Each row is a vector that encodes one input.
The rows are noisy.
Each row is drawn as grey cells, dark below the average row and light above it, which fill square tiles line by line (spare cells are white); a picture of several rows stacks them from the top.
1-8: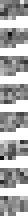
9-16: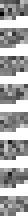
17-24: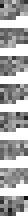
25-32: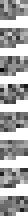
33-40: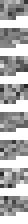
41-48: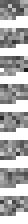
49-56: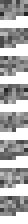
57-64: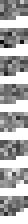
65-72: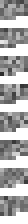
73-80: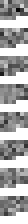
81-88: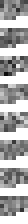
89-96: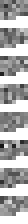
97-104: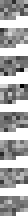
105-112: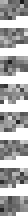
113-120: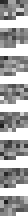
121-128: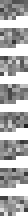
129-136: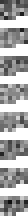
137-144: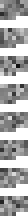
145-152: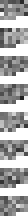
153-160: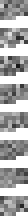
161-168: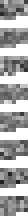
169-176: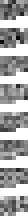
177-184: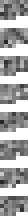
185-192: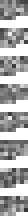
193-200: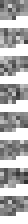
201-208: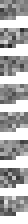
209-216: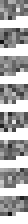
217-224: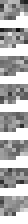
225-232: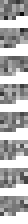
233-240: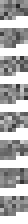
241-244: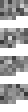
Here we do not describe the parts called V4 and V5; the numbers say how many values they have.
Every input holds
one of 8 labels and a value of V5, together with either four true/false values, or a value of V4.
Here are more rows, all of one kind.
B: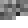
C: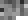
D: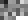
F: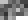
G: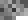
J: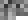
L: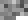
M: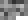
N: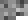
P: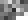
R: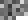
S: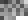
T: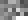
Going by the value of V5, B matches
F, G, P and T.
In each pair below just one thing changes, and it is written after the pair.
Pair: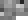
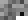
the value of V5
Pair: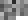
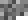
the label
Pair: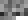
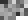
the label
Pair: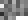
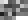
one of the four true/false values
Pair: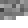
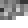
one of the four true/false values
